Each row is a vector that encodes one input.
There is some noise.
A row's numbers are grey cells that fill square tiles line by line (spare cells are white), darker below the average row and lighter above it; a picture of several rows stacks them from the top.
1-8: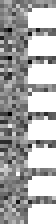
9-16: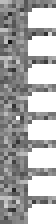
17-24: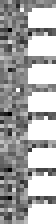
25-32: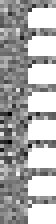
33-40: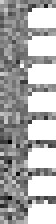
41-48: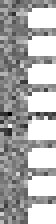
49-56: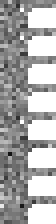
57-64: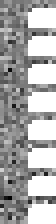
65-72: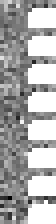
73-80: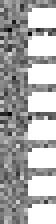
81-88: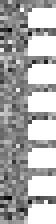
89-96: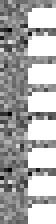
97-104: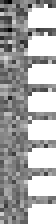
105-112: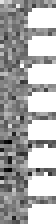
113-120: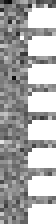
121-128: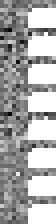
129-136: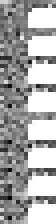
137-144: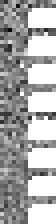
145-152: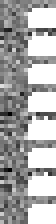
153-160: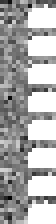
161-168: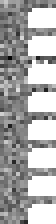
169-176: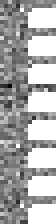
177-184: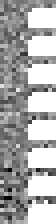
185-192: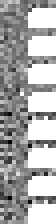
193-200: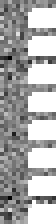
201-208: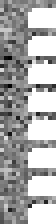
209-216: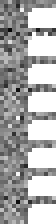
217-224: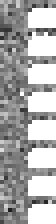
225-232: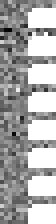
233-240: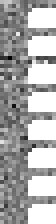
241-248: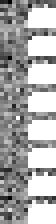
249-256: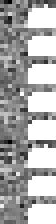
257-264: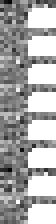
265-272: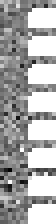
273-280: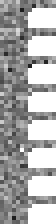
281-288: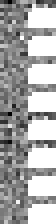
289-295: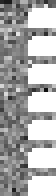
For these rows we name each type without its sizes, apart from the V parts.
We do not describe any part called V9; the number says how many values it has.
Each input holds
either a label and a value of V9, or a list of points on a circle.
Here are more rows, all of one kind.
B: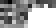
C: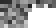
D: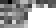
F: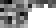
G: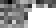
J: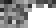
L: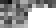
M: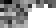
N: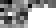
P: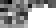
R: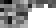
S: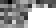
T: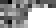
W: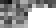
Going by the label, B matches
D, G and S.
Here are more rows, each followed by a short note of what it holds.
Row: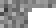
a list of one item
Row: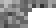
a list of three items
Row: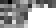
a label and a value of V9
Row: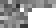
a list of one item
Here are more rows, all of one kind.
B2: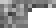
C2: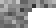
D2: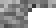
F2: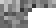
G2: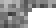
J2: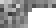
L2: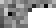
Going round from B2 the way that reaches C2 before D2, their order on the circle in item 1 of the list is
B2, G2, J2, F2, C2, L2, D2.
